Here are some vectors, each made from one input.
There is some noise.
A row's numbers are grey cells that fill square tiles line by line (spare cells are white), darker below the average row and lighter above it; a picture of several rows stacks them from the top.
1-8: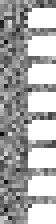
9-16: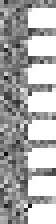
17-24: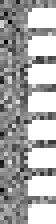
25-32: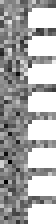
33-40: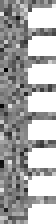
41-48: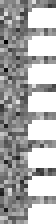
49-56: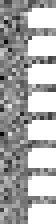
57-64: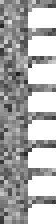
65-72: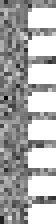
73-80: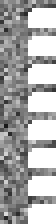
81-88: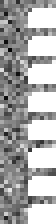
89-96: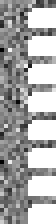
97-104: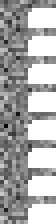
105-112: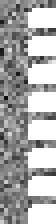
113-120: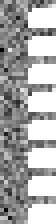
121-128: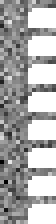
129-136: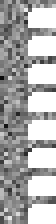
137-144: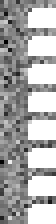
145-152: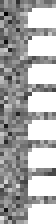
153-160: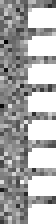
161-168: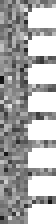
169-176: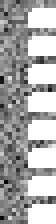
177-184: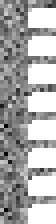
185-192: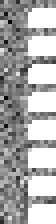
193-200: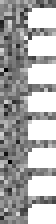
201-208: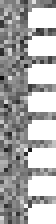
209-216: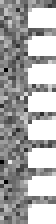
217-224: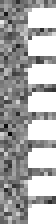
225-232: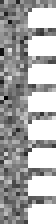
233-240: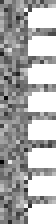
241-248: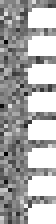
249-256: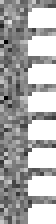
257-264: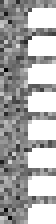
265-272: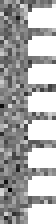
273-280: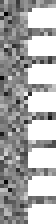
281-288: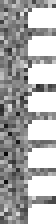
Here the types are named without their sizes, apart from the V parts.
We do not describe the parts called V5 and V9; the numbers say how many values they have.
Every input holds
a value of V5, together with either a point on a circle and a true/false value, or a value of V9.
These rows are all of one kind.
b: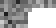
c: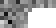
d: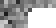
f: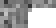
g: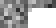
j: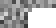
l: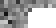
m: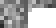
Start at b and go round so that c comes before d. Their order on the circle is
b, g, c, m, l, d, j, f.
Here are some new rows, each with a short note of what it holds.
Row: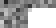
a point on a circle, a true/false value and a value of V5
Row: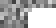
a point on a circle, a true/false value and a value of V5
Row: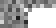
a point on a circle, a true/false value and a value of V5
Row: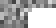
a point on a circle, a true/false value and a value of V5
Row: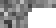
a point on a circle, a true/false value and a value of V5
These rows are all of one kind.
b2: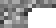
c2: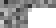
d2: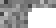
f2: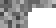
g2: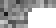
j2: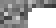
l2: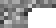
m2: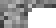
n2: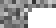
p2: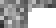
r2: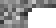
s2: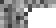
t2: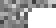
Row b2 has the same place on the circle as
d2, g2 and l2.
